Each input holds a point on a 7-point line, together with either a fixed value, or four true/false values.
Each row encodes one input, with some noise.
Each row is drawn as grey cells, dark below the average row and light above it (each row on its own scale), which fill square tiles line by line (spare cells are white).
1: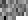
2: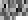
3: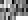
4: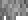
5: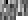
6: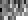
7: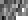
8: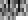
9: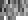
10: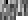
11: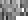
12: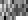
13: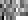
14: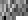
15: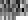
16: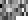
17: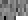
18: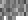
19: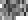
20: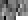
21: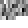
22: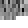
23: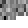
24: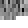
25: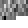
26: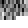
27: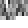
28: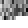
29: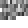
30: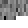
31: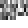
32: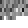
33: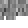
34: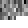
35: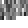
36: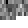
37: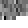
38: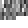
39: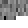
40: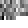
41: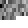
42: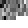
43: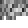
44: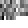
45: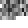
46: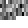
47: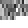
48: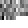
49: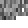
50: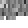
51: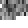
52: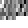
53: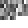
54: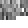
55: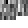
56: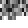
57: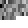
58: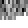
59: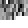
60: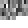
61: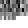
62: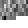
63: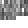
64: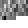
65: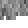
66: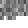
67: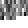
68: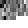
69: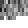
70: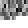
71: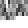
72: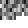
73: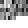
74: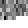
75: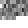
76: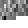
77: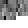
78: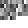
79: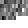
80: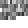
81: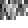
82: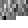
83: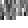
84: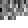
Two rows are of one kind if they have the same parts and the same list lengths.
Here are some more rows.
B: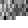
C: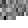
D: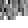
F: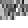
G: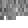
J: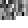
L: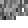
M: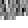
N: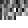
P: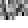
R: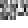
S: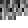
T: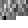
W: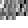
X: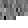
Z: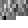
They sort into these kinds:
B, T, Z
C, D, F, G, J, L, M, N, P, R, S, W, X

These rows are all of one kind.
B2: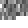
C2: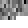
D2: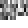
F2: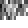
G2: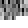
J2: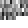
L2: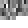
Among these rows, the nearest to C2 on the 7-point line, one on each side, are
F2 and L2.
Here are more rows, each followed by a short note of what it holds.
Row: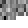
a point on a 7-point line and four true/false values
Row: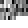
a point on a 7-point line
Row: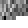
a point on a 7-point line
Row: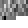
a point on a 7-point line
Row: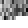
a point on a 7-point line
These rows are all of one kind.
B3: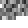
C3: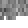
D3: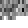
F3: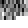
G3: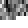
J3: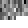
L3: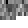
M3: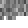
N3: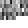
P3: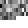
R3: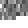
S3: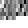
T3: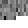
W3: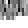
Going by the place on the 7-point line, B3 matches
C3, D3 and M3.
